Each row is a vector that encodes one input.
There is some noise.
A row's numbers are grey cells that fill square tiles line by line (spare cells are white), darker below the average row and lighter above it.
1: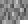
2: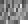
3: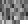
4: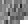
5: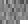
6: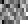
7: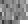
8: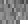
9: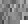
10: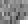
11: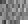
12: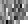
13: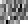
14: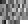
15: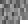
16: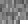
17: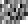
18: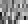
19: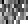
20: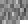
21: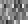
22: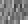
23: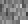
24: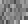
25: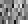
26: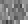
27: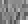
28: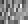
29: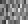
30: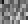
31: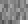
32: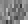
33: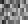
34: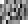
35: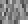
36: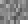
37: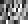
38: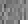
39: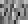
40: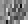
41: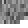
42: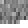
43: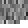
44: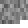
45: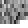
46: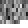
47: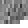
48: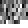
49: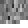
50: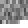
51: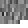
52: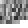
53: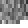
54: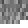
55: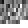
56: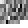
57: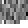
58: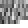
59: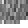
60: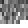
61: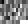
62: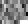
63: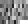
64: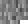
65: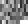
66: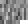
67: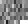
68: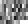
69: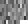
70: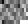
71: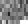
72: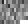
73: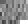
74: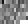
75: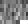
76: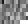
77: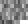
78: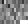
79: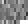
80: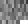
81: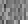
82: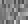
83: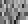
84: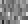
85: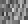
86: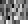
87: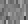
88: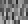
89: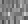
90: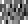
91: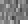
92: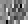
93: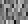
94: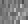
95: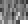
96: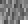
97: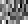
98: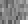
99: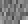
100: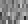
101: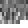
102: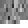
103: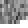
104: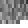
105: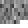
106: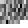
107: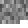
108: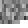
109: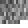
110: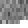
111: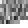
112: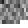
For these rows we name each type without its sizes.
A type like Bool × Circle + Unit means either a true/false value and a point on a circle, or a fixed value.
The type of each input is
Line.
